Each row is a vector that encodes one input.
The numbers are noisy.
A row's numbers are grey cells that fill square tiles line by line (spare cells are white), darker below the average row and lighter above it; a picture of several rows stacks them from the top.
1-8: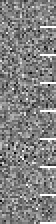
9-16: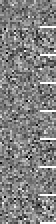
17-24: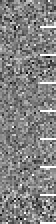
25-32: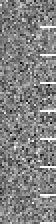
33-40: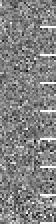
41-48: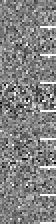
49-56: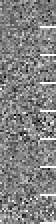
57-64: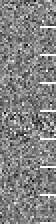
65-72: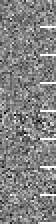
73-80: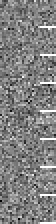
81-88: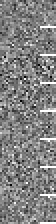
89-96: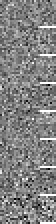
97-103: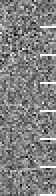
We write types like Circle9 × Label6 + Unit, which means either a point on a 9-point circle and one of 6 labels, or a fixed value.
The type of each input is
List2(Bool × Line5).
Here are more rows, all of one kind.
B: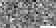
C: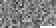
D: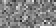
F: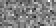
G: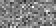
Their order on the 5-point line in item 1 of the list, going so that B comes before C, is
G, B, F, C, D.
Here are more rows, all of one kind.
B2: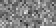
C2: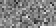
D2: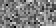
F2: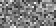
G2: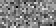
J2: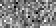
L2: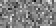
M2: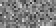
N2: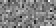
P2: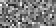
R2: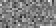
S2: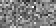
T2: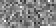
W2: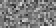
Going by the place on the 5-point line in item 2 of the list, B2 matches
C2, N2 and P2.
